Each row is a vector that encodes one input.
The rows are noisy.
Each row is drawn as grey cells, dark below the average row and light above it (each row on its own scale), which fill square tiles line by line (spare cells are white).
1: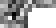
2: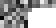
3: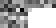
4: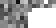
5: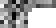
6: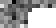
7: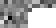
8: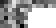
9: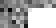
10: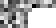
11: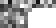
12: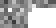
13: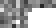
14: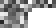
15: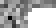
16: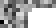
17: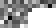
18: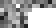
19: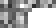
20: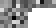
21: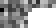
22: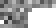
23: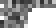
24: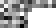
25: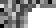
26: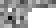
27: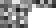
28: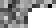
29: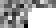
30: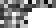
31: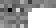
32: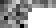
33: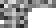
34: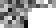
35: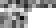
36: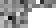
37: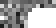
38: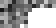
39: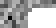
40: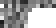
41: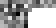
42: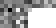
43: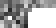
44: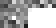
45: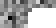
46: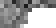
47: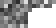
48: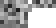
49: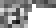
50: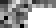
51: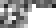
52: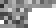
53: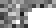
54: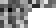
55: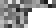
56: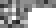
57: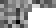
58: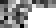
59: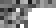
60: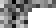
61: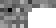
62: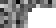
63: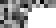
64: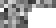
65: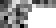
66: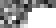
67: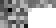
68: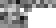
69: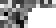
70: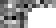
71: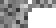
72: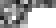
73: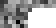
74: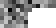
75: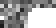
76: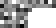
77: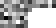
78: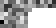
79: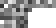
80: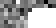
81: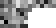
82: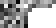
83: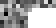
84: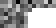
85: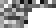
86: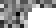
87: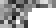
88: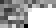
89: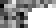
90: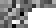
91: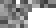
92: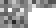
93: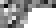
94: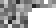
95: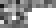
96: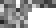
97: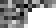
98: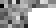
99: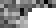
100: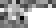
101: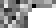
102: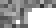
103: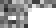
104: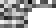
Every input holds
a point on a 6-point line, together with either one of 6 labels, or a node of a 7-node tree.
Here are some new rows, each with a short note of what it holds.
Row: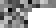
a point on a 6-point line and a node of a 7-node tree
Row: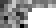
one of 6 labels and a point on a 6-point line
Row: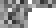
one of 6 labels and a point on a 6-point line
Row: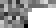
a point on a 6-point line and a node of a 7-node tree
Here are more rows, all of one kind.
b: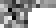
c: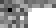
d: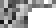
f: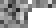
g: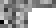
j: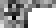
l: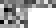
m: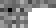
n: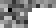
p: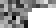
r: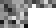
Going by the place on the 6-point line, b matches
c, j and p.
